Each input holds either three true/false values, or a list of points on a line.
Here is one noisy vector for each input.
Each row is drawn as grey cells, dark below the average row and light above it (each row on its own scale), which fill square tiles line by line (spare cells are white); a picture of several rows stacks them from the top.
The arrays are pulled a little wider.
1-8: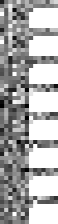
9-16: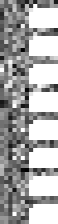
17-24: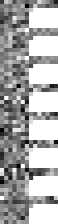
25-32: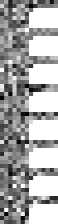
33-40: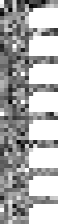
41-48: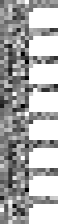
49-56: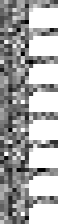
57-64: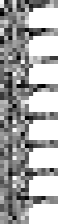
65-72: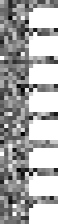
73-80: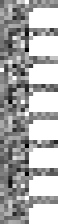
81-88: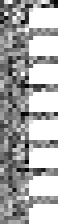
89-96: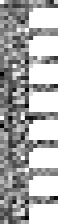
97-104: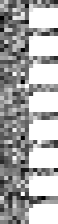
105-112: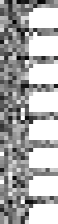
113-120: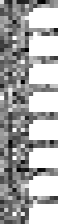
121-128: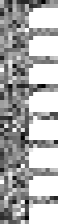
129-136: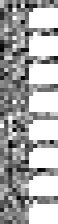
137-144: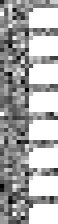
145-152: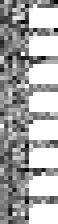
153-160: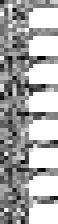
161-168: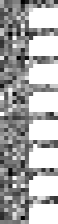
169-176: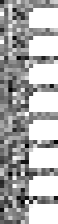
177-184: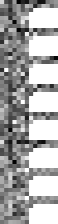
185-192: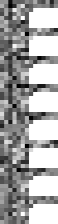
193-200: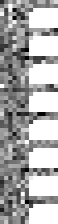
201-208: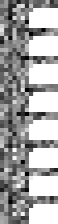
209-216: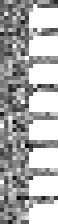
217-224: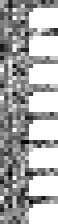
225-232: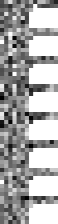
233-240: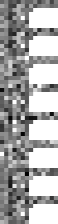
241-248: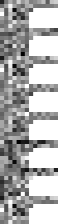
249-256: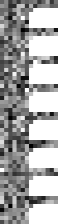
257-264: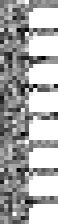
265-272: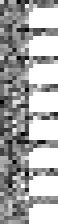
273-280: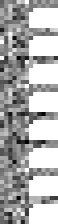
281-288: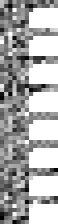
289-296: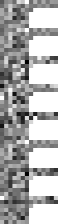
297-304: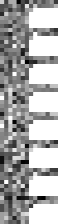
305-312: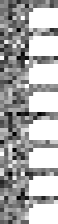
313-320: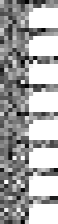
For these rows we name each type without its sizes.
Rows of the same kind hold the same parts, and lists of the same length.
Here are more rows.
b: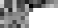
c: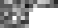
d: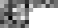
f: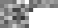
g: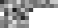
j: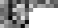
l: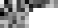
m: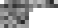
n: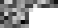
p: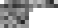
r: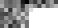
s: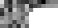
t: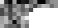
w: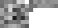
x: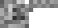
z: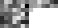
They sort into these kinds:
b, l, r, s, t
c, d, j, n, z
f, g, w, x
m, p

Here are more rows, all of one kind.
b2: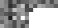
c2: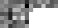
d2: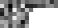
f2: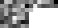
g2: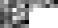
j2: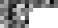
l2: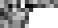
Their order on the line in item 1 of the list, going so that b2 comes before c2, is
l2, d2, b2, j2, c2, g2, f2.
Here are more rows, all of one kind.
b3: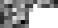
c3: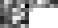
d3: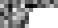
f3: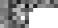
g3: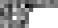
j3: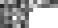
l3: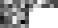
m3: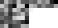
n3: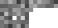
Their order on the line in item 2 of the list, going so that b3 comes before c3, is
b3, j3, l3, c3, f3, d3, m3, g3, n3.
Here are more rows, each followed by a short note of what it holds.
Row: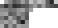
the empty list
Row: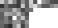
a list of two items
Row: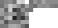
three true/false values
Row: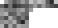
the empty list
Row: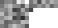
three true/false values
